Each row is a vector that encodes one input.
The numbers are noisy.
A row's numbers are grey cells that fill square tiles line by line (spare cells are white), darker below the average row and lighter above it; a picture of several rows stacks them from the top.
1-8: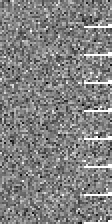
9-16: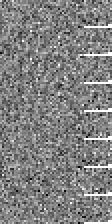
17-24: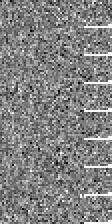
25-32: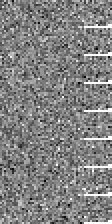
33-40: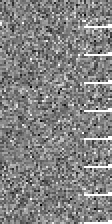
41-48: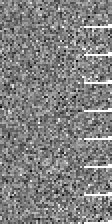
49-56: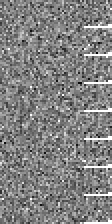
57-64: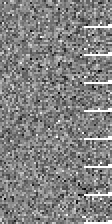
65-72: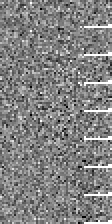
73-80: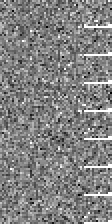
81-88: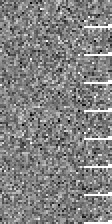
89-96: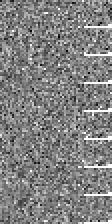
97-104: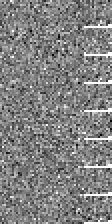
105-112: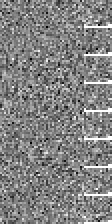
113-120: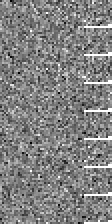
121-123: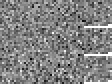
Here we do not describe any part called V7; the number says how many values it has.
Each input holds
a true/false value, together with either a point on a 5-point line, or a value of V7.
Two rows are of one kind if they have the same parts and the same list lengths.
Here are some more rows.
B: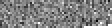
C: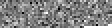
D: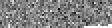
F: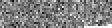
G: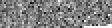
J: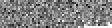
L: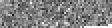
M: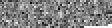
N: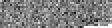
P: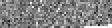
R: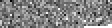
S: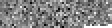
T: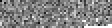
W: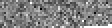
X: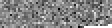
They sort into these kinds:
B, D, L, N, P, W, X
C, F, G, J, M, R, S, T

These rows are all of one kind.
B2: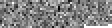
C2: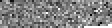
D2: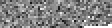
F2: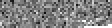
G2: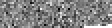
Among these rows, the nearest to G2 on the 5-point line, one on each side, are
B2 and F2.
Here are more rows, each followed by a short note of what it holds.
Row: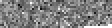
a true/false value and a value of V7
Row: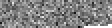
a true/false value and a value of V7
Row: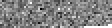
a true/false value and a value of V7
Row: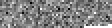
a point on a 5-point line and a true/false value
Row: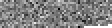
a true/false value and a value of V7
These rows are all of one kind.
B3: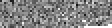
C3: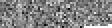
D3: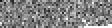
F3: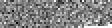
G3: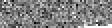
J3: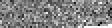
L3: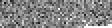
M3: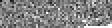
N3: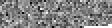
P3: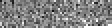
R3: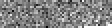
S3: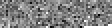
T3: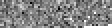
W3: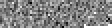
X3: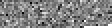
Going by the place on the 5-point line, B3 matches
D3, L3, P3 and T3.
